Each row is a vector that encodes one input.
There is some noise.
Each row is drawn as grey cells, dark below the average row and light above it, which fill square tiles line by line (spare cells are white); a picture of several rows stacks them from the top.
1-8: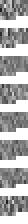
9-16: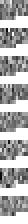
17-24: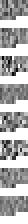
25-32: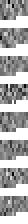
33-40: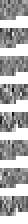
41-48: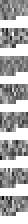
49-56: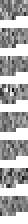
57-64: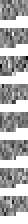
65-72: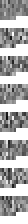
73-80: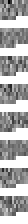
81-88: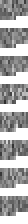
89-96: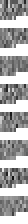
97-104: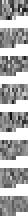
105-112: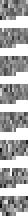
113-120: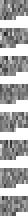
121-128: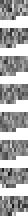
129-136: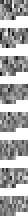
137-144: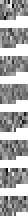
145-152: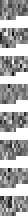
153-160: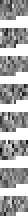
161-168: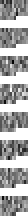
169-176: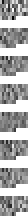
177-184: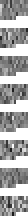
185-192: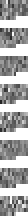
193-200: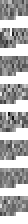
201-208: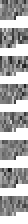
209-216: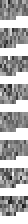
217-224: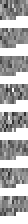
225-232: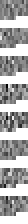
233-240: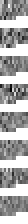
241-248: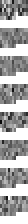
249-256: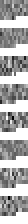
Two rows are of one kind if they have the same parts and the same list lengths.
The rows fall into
3 kinds.
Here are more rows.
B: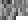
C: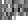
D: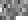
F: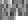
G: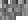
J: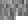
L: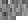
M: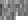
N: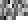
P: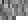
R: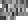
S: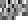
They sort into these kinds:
B, G, L, N, P
C, D, F, J, M, S
R

